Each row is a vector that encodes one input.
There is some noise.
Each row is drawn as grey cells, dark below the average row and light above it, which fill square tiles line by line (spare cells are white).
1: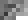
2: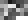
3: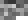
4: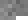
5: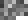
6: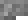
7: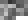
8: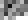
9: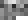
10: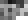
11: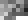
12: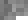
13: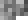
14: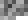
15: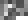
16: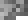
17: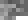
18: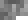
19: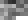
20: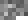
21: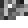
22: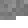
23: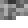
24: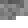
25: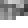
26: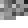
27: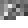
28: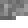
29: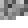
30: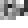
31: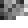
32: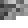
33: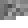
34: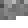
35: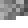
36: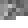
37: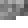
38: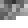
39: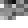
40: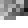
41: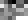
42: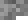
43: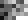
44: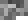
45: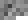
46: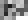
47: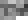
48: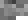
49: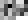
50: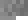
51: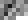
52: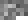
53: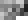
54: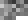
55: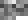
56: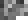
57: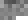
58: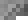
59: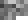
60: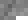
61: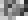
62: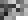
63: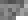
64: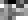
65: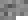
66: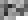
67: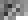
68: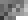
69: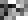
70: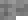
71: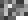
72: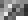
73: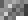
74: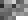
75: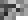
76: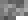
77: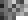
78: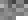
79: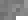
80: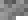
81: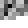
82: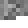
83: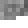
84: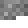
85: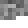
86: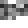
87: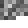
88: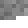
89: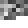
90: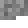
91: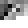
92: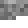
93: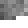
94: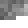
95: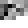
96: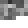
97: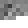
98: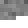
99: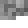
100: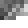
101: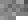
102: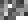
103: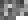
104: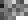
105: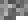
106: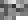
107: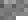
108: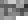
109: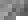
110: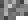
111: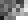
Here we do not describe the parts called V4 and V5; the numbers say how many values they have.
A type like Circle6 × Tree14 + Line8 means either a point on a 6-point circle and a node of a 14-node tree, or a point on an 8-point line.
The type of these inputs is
(Bool × V5 + V4) × Label6.
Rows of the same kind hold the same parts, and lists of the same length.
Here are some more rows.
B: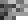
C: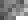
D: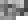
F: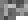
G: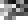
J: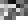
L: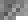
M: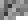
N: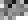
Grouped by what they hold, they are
B, C, D, F, J, N
G, L, M

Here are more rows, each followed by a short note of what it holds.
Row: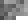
one of 6 labels, a true/false value and a value of V5
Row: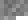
one of 6 labels and a value of V4
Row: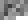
one of 6 labels and a value of V4
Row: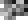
one of 6 labels and a value of V4
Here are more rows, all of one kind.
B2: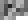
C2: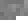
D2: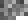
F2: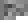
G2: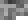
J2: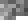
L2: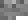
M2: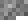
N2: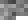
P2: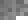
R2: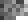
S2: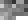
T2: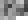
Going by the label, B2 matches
D2, P2, S2 and T2.
